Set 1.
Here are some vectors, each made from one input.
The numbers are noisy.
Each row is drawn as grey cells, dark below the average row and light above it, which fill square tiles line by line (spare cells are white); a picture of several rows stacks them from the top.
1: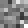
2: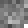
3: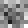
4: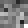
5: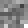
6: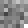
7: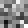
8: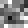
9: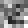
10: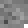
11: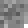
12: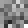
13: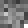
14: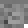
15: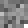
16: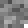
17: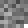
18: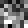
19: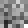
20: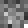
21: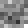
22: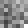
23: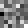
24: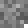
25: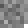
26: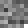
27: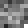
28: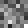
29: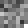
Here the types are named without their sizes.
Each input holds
a point on a line.
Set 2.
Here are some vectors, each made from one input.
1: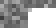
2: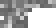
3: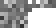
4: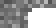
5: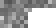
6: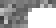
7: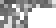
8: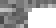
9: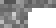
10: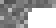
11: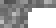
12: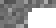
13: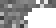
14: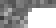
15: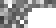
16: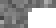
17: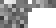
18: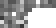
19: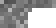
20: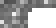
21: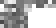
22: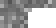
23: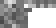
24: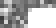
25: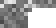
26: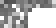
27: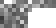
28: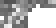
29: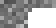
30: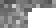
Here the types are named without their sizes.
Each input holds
three true/false values.
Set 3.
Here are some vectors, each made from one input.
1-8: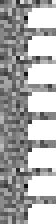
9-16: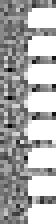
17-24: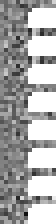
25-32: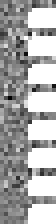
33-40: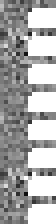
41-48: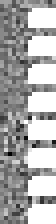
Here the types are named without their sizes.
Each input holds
a node of a tree.
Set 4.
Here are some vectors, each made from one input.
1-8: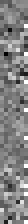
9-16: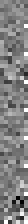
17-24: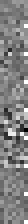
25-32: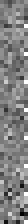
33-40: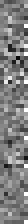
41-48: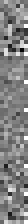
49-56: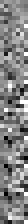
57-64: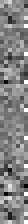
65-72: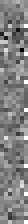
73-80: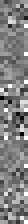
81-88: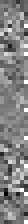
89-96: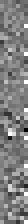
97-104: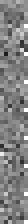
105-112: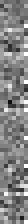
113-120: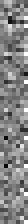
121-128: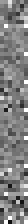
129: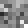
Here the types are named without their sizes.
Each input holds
a point on a line.
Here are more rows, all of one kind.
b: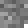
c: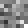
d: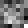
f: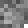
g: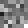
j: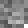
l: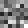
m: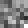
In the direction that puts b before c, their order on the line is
b, l, m, g, f, d, c, j.
